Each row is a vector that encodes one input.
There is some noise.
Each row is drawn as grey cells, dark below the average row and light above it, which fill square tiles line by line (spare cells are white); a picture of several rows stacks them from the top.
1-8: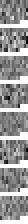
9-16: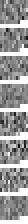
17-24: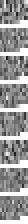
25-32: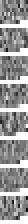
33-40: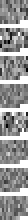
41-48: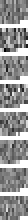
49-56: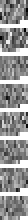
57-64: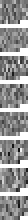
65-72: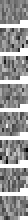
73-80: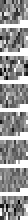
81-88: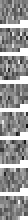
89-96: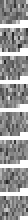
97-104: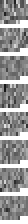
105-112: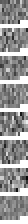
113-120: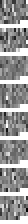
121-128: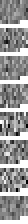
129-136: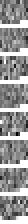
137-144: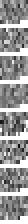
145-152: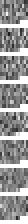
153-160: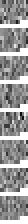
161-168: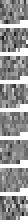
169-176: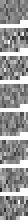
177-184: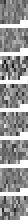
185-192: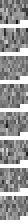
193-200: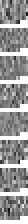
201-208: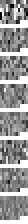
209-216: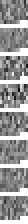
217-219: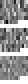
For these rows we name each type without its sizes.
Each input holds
a point on a line and a node of each of two trees, together with either a node of a tree, or four true/false values.
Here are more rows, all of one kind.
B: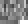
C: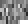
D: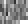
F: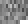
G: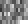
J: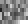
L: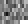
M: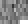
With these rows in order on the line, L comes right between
F and M.
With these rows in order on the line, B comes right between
D and G.
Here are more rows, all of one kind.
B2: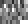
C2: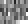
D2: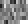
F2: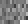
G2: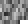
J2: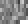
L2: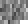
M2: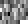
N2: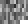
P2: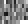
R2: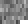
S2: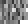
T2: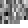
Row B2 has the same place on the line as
D2 and S2.
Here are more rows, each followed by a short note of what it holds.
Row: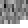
a point on a line, a node of each of two trees and four true/false values
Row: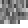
a point on a line, a node of each of two trees and four true/false values
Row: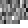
a point on a line, a node of each of two trees and four true/false values
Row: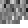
a point on a line, a node of each of two trees and four true/false values
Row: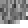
a point on a line and a node of each of three trees
